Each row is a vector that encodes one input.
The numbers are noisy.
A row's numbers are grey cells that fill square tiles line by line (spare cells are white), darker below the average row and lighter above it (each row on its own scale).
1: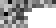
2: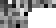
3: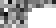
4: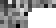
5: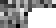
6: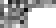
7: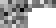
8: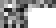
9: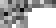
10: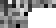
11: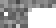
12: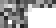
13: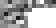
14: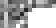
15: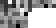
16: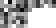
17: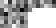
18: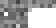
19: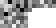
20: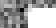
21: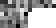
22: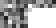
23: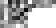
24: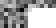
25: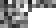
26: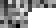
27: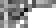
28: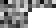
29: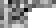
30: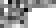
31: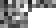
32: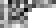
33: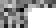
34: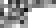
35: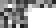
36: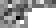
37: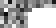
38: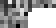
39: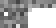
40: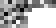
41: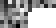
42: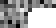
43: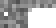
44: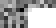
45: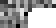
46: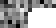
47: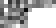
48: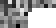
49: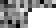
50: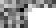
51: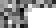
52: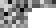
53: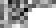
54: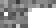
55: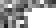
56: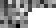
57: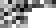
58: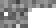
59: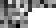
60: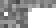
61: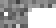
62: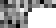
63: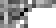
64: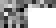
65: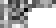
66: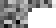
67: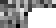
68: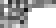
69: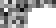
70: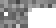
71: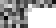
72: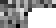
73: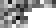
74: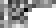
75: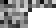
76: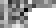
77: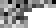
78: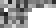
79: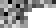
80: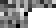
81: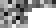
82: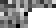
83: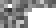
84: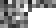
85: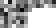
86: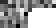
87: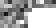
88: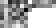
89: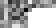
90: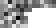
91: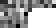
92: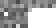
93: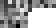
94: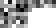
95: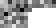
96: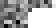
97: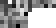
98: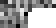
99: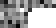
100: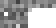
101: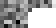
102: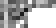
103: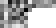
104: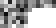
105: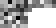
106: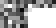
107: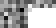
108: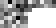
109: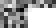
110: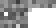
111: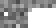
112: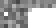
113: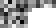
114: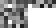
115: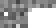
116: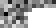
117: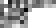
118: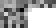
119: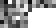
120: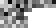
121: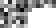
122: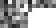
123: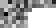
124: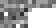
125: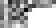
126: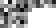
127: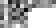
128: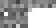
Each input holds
either a point on a 4-point line and a true/false value, or a list of up to two points on a 6-point line.
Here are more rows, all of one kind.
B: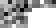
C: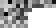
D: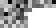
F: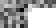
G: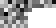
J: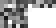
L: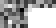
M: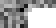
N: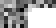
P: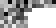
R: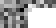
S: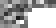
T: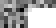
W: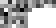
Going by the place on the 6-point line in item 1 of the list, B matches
C, D, G and P.
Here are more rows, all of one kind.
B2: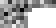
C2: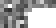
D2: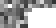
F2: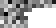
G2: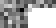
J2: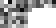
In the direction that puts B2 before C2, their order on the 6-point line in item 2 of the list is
F2, D2, G2, B2, J2, C2.
